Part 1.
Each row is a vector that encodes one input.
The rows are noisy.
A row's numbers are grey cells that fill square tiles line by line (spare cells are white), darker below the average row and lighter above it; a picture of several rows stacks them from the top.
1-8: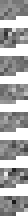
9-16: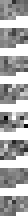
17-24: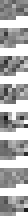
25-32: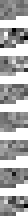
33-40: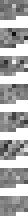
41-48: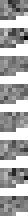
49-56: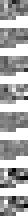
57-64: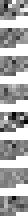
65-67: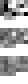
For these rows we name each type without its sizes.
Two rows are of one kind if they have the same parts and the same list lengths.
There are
2 kinds of row.
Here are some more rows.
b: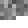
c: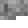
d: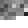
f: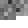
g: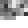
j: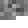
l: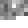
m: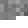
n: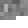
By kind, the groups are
b, c, d, g, j, l, m, n
f

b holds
a point on a line and a node of a tree.
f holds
a point on a line.
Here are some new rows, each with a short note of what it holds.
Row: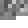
a point on a line
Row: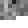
a point on a line and a node of a tree
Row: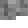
a point on a line and a node of a tree
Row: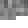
a point on a line and a node of a tree
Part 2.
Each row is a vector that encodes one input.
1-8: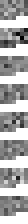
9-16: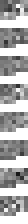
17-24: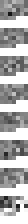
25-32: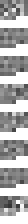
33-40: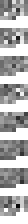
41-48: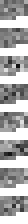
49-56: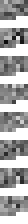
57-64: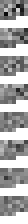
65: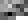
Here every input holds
either one of 8 labels, or a node of a 9-node tree.
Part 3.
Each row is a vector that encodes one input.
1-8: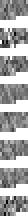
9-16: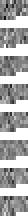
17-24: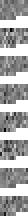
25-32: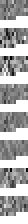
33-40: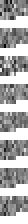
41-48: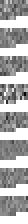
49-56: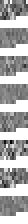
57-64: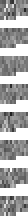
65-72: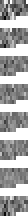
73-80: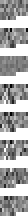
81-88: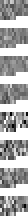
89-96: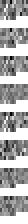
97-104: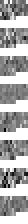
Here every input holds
a list of up to two points on an 8-point circle.
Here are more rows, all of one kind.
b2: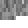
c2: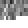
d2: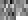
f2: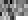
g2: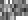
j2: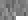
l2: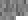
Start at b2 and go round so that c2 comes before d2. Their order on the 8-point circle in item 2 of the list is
b2, c2, j2, d2, f2, g2, l2.
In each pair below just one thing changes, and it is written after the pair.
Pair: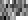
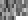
the place on the 8-point circle in item 2 of the list
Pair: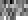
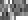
the place on the 8-point circle in item 2 of the list
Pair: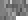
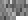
the place on the 8-point circle in item 1 of the list
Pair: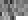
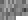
the place on the 8-point circle in item 2 of the list
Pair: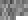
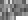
the place on the 8-point circle in item 2 of the list
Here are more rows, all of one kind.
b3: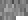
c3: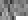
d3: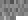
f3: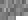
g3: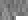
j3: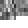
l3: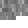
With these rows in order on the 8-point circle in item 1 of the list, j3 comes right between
d3 and l3.
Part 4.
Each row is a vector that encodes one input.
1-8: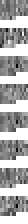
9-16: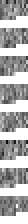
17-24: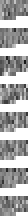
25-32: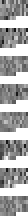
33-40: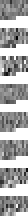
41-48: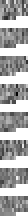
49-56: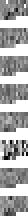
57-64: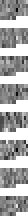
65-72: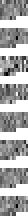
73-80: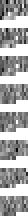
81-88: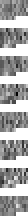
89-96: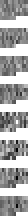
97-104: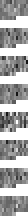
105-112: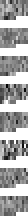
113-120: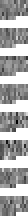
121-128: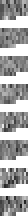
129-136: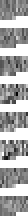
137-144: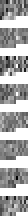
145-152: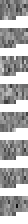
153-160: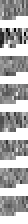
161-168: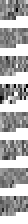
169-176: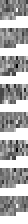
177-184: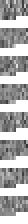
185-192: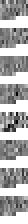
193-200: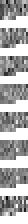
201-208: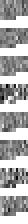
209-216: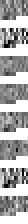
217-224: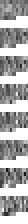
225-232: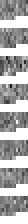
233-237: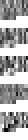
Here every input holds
one of 4 labels, together with either a fixed value, or a node of a 17-node tree.
